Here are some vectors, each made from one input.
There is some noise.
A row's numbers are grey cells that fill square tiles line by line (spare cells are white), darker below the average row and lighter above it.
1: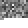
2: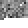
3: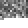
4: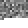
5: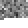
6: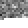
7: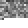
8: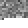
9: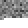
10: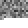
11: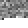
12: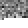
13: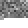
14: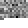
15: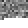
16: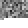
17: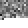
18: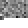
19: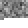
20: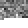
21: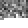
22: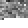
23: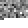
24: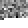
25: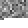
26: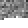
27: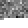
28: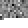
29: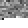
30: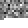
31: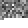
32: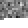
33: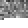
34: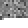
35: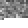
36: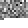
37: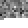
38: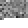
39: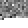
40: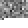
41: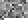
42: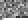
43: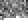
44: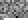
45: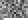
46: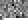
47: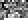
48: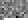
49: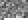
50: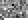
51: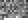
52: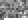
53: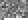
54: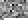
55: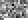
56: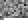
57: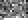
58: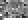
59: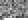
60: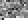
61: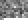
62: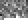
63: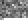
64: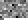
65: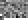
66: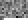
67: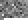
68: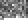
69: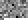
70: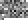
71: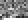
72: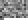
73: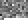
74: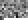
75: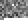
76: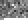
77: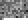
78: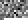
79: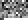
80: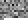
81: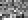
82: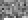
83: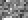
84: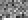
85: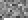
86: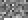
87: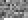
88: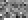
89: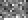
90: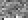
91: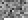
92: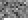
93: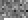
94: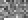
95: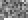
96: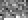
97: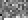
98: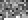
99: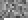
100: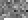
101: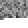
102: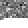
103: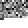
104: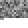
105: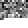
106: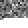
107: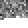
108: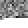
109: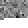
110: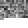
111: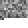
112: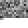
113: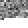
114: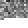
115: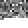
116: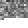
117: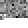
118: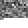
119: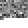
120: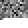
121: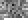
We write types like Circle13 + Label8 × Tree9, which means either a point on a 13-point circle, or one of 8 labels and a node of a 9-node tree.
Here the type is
List3(Line8).
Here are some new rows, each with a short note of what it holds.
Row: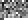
the empty list
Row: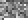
a list of one item
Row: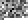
a list of two items
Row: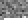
a list of two items
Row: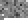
a list of two items
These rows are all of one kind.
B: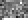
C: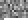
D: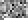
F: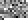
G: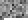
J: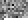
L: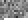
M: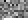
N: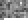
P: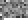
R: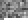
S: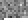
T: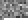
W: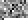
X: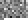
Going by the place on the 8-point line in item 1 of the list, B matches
C, L, N and R.
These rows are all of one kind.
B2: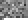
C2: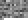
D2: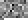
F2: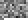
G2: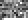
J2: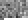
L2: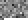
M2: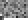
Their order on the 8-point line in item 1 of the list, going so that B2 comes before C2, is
F2, D2, L2, M2, B2, J2, G2, C2.
